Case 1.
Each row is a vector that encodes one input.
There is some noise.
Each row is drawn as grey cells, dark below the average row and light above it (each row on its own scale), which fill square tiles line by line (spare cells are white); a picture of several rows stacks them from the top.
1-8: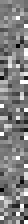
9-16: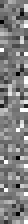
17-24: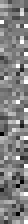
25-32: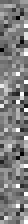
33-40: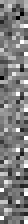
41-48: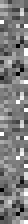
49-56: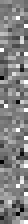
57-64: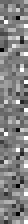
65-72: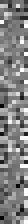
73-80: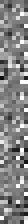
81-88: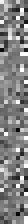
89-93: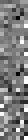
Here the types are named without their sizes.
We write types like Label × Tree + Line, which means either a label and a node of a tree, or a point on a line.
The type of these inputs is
Bool × Bool × Bool × Bool.
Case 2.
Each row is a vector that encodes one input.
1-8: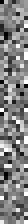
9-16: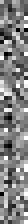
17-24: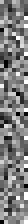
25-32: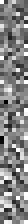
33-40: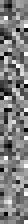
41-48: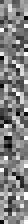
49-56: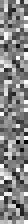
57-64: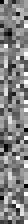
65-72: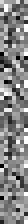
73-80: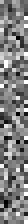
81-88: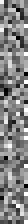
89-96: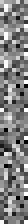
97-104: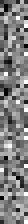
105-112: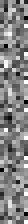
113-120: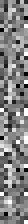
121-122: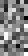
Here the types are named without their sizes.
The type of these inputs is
Bool × Bool × Bool × Bool.
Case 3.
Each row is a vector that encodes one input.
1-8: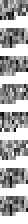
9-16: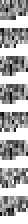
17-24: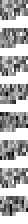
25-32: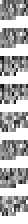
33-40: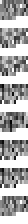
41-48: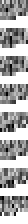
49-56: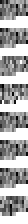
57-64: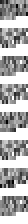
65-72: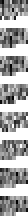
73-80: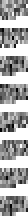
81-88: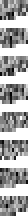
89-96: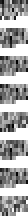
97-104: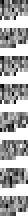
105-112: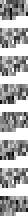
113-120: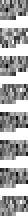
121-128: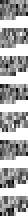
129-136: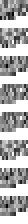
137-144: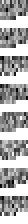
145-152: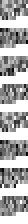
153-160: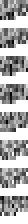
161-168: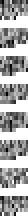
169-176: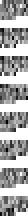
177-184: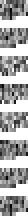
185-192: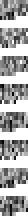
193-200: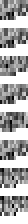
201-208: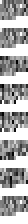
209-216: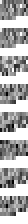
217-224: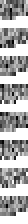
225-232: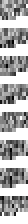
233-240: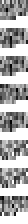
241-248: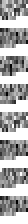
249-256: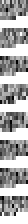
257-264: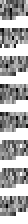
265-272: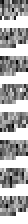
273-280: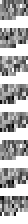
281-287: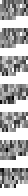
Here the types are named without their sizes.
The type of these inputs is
Label.
